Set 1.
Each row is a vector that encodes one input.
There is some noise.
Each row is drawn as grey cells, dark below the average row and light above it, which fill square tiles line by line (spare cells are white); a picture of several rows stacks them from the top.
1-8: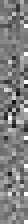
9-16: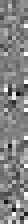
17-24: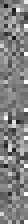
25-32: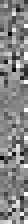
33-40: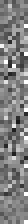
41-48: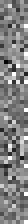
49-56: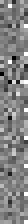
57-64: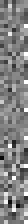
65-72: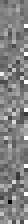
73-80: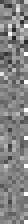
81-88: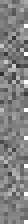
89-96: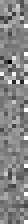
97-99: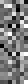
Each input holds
either a fixed value, or three true/false values.
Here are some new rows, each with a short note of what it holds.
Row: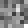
three true/false values
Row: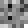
a fixed value
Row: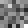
a fixed value
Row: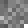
three true/false values
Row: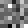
three true/false values
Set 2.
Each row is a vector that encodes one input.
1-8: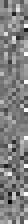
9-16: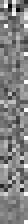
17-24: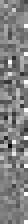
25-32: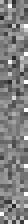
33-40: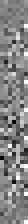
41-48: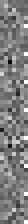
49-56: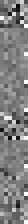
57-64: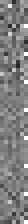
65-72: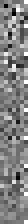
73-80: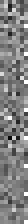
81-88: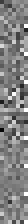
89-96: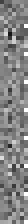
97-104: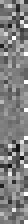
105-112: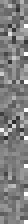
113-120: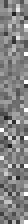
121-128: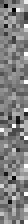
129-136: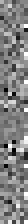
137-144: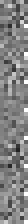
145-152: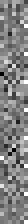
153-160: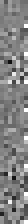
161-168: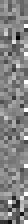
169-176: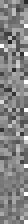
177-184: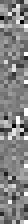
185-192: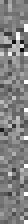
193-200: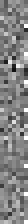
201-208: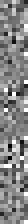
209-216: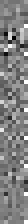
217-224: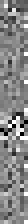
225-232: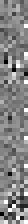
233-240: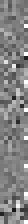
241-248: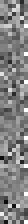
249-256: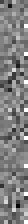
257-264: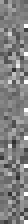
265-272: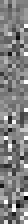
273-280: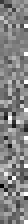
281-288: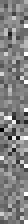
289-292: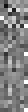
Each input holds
either a fixed value, or three true/false values.
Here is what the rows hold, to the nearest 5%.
A few of them hold a fixed value. The rest hold three true/false values.
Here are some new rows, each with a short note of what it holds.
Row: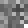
a fixed value
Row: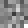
three true/false values
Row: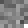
three true/false values
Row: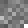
three true/false values
